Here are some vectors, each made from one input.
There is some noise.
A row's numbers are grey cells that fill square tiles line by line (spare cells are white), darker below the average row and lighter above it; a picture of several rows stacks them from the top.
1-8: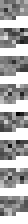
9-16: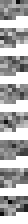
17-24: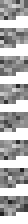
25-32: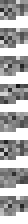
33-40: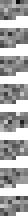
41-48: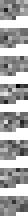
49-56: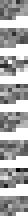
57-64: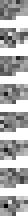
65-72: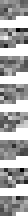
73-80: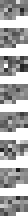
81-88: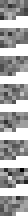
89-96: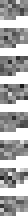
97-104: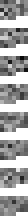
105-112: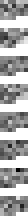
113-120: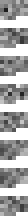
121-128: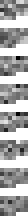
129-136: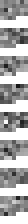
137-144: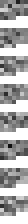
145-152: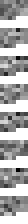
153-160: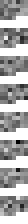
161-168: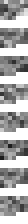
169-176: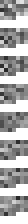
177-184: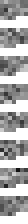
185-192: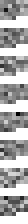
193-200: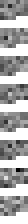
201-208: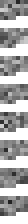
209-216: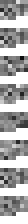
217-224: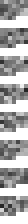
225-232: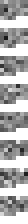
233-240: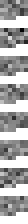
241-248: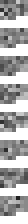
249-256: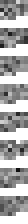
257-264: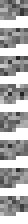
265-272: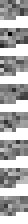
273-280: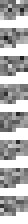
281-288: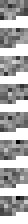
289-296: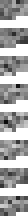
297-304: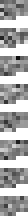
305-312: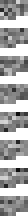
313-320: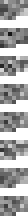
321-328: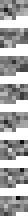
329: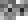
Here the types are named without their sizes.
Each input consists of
a point on a circle.
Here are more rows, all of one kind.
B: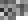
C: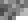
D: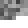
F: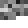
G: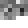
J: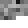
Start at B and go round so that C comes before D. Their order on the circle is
B, C, D, J, F, G.
